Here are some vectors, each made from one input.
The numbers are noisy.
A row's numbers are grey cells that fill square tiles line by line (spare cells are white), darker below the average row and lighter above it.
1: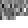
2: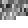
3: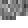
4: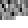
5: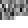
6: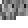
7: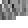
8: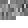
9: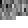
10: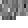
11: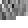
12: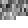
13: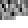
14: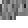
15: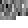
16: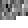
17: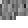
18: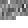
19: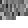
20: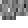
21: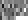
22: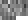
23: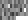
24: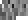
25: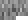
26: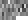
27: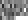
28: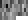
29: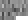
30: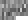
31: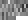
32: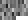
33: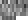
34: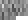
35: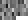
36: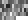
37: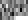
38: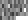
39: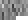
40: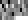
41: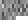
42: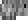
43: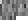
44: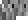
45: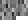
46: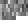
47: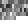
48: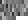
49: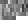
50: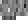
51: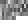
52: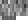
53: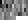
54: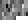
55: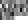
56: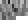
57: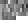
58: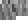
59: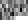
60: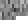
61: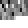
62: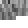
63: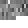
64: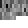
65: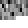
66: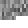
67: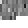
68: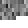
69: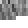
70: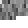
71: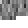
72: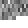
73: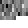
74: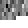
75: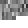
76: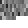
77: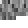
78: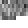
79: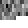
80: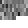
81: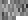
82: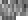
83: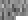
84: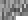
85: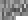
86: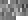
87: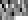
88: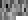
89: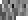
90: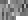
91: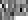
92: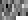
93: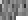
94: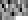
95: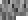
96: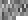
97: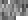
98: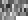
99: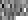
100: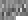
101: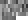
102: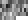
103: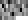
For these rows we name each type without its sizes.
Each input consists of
a point on a line, together with either a point on a circle, or a point on a line.
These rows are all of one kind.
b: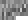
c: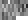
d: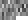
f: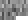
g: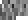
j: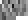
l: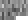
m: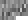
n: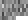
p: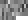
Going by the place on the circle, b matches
m and n.
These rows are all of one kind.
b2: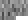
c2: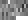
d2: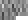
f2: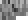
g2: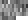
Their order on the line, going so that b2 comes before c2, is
f2, b2, c2, d2, g2.
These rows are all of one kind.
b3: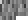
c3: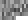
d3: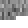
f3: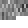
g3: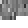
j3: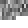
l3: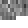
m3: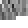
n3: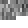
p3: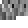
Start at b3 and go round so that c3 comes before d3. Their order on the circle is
b3, g3, l3, n3, f3, j3, c3, d3, m3, p3.
